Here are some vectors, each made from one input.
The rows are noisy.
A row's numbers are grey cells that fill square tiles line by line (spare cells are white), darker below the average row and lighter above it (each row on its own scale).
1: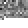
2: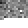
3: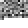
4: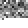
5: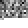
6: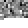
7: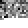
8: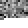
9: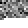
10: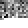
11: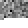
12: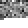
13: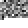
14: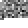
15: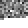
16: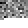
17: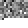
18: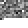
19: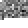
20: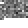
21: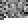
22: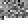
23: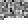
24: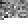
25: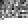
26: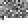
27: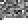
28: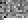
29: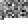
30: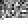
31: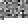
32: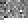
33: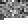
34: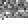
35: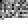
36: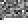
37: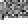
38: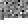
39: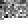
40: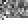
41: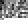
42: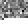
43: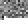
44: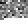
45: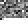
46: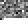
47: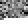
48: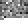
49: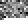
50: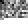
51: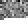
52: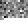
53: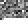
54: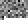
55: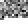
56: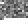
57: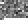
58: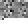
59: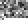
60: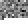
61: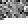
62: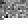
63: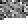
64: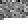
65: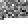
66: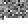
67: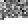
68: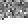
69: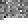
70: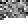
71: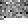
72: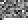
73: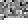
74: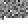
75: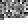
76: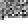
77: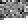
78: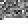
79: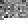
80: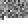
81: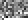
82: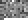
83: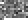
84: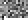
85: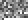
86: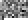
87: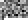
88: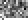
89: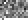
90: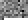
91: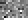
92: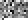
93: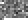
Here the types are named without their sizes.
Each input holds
a true/false value, together with a list of points on a line.
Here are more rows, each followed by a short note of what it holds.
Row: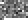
a true/false value, together with the empty list
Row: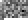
a true/false value, together with a list of one item
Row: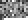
a true/false value, together with a list of one item
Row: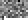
a true/false value, together with a list of one item
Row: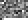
a true/false value, together with the empty list
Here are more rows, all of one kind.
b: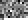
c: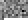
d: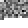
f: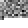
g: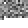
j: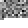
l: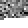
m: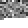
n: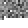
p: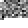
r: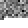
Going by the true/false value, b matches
l and m.
